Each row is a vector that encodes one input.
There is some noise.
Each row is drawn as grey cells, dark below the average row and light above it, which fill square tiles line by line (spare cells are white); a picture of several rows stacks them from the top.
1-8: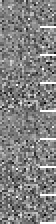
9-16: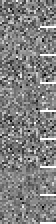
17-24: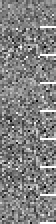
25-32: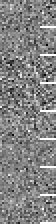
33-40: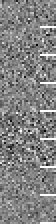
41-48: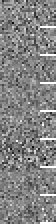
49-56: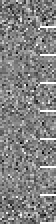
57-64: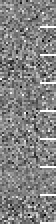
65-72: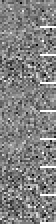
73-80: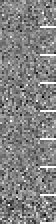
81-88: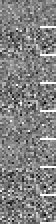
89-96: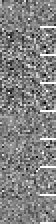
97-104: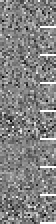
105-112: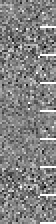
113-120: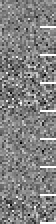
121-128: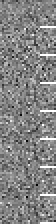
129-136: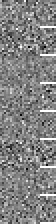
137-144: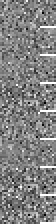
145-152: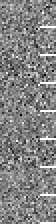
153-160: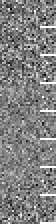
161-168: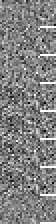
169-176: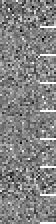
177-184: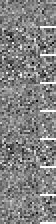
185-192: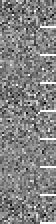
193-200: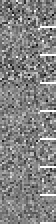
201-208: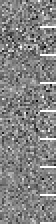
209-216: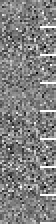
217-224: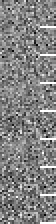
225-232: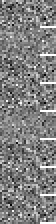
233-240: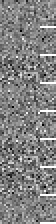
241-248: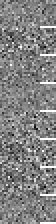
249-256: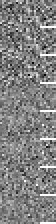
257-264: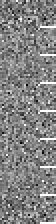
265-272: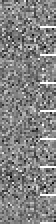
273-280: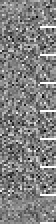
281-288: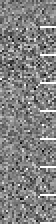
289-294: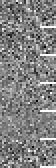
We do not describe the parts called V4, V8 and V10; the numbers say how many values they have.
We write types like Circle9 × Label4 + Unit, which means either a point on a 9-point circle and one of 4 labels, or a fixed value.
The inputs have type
Line6 × (Line6 + V8) × Tree7 + V4 × V10.
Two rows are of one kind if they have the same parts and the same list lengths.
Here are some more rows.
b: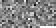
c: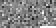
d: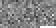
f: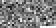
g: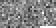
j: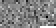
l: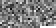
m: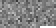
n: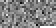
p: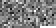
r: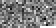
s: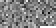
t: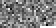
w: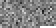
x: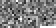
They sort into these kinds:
b, n, s, w
c, d, g, j, m
f, l, p, r, t, x

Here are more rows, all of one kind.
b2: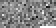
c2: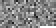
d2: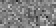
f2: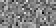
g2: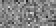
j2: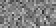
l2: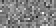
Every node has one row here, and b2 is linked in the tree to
l2.
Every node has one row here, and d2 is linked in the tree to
g2, j2 and l2.
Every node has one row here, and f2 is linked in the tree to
j2.
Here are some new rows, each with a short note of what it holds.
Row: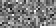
a value of V4 and a value of V10
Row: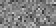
a point on a 6-point line, a node of a 7-node tree and a value of V8
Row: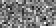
a value of V4 and a value of V10
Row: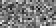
a value of V4 and a value of V10
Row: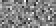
a point on each of two 6-point lines and a node of a 7-node tree
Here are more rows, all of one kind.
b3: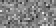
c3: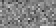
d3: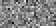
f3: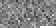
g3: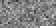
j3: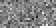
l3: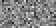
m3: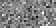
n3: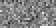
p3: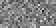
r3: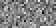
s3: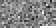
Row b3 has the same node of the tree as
j3 and n3.
